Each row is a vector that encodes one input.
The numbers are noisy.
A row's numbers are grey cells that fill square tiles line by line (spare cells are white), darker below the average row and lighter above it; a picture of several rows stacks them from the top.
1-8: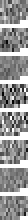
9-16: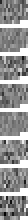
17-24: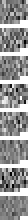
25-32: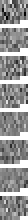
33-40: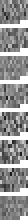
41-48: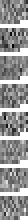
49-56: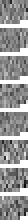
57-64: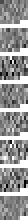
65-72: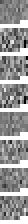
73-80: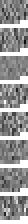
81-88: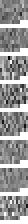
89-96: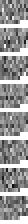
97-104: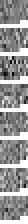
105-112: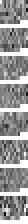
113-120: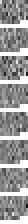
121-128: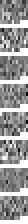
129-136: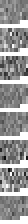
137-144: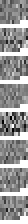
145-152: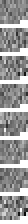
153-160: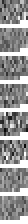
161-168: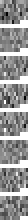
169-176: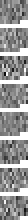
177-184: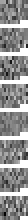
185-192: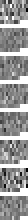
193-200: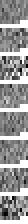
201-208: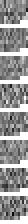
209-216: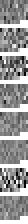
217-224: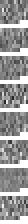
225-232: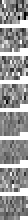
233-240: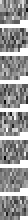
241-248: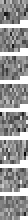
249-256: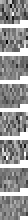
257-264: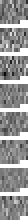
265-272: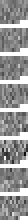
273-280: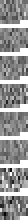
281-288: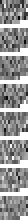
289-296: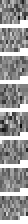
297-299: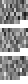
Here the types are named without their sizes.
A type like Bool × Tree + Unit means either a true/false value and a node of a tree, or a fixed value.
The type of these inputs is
Bool × Bool × Bool × Bool × (Tree + Unit) + Line.
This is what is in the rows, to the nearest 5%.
About 15% of them hold a point on a line. The rest hold four true/false values, together with either a fixed value, or a node of a tree.
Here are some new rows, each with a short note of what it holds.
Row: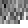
four true/false values
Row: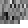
four true/false values
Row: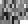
a node of a tree and four true/false values
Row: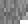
four true/false values
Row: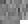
four true/false values
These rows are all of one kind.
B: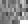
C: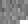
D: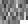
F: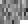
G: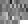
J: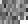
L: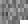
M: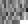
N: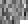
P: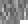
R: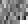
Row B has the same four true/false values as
C, M and N.
